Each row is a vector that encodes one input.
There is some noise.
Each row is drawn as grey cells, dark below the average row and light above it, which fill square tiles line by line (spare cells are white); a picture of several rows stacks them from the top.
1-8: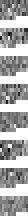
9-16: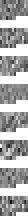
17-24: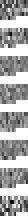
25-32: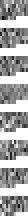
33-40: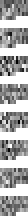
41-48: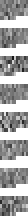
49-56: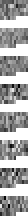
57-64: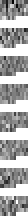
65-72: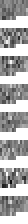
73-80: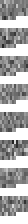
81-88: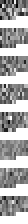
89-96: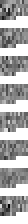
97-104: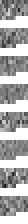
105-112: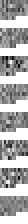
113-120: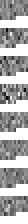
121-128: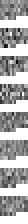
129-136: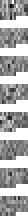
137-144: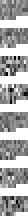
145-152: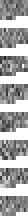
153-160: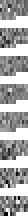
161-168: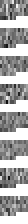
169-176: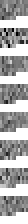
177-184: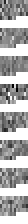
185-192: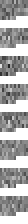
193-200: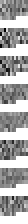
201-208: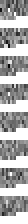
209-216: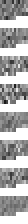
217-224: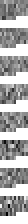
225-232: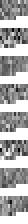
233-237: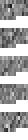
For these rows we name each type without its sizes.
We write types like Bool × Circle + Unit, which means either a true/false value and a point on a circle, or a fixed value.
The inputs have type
(Bool × Circle + Line) × Circle.
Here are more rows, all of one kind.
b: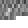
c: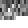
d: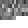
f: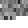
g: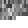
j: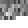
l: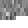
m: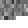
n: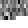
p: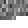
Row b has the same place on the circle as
d, n and p.
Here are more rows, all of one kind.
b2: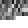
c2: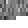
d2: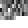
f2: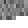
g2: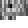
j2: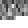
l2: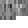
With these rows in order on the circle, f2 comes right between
g2 and j2.
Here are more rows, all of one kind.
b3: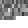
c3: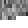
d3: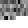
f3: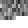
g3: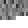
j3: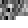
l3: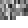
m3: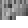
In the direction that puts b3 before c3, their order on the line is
j3, b3, l3, m3, c3, g3, d3, f3.
